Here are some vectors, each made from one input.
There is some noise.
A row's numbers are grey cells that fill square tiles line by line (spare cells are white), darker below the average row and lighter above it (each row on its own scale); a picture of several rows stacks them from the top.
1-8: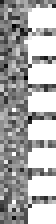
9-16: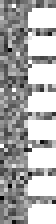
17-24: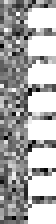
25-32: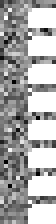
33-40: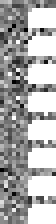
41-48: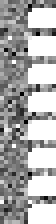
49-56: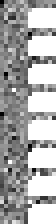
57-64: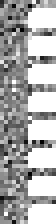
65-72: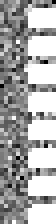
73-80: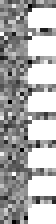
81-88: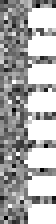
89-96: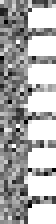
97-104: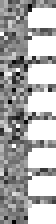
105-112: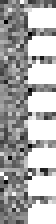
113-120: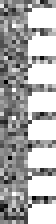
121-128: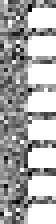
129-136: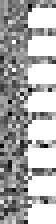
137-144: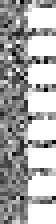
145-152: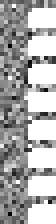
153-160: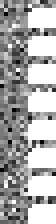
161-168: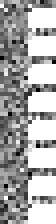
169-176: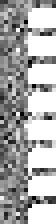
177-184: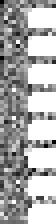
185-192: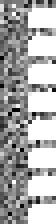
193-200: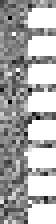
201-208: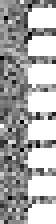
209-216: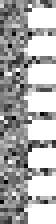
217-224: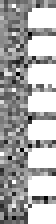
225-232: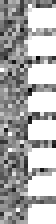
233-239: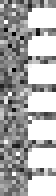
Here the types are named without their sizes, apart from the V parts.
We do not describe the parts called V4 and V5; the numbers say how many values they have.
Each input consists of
a label and a value of V5, together with either a point on a line and a value of V4, or four true/false values.
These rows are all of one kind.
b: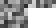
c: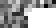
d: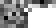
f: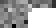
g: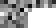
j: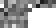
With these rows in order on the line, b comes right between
c and f.
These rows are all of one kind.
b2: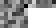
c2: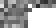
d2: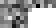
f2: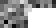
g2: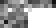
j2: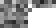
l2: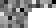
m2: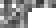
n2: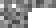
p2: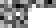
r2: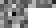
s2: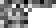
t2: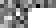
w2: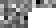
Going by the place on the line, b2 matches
l2, m2, n2 and t2.
